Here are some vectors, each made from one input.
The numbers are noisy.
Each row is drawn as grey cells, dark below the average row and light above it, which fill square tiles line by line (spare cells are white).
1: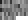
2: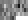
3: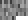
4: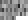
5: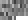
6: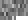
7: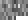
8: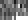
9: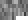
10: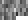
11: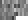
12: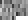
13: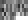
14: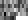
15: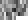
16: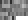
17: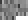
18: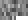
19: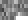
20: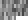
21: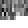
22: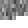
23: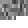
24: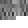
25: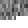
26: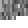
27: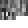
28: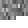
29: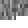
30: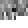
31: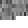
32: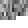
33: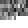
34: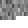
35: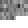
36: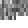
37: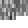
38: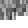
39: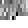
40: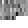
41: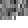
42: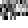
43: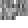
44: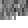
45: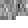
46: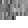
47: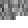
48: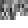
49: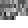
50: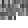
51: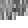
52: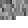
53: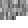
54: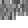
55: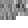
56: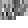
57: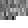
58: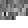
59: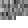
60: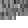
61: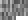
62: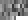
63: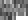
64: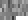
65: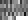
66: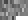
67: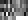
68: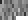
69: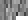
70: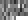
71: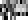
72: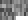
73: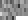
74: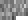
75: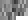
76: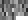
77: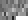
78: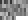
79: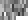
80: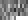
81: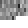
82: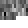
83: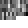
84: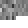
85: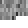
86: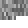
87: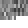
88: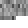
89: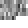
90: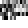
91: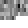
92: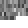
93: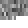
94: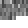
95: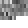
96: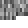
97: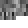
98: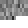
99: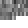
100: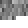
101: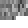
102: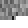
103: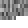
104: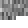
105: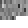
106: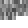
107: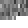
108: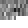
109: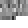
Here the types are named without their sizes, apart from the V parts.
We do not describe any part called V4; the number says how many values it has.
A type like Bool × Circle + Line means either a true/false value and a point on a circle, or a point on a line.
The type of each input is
List(Bool × V4).
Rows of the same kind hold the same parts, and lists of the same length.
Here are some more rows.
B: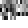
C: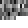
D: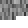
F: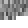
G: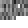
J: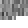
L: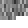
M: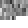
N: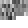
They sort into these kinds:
B
C, F, G, J, L, N
D, M

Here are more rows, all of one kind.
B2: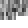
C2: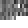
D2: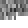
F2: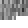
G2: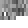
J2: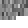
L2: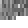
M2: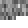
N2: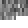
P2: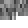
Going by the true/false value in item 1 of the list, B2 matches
D2 and P2.
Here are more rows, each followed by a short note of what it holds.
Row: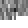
a list of one item
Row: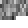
a list of two items
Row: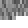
a list of one item
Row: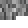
a list of two items
